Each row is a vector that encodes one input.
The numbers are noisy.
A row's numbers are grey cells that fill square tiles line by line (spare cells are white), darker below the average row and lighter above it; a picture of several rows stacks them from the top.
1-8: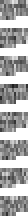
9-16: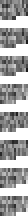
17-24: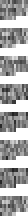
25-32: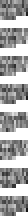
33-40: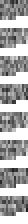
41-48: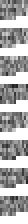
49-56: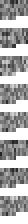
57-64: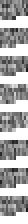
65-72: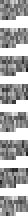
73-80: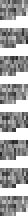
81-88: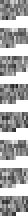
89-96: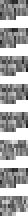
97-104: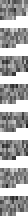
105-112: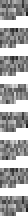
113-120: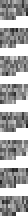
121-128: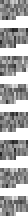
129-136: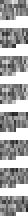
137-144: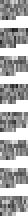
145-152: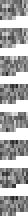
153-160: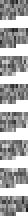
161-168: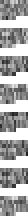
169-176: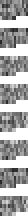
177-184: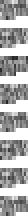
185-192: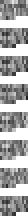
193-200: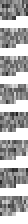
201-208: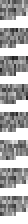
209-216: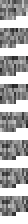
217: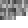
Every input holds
three true/false values.
